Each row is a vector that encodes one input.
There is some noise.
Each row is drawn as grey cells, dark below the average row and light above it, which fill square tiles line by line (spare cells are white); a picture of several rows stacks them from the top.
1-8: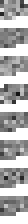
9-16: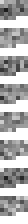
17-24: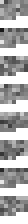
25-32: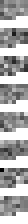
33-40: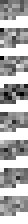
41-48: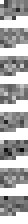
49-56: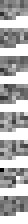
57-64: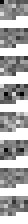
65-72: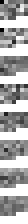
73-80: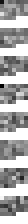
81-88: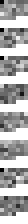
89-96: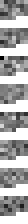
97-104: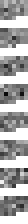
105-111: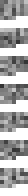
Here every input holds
a point on a 9-point line and a node of an 11-node tree.
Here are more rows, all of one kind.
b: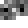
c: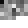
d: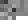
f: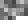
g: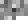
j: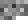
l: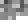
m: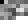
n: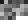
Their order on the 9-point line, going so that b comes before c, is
n, l, f, b, c, g, d, j, m.
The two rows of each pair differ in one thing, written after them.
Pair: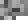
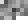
the place on the 9-point line
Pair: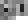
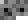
the place on the 9-point line
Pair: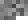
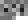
the node of the tree
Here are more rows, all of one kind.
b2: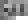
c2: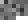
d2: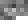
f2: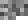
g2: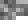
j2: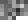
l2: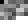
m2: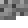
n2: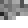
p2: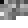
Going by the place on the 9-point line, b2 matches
c2 and n2.
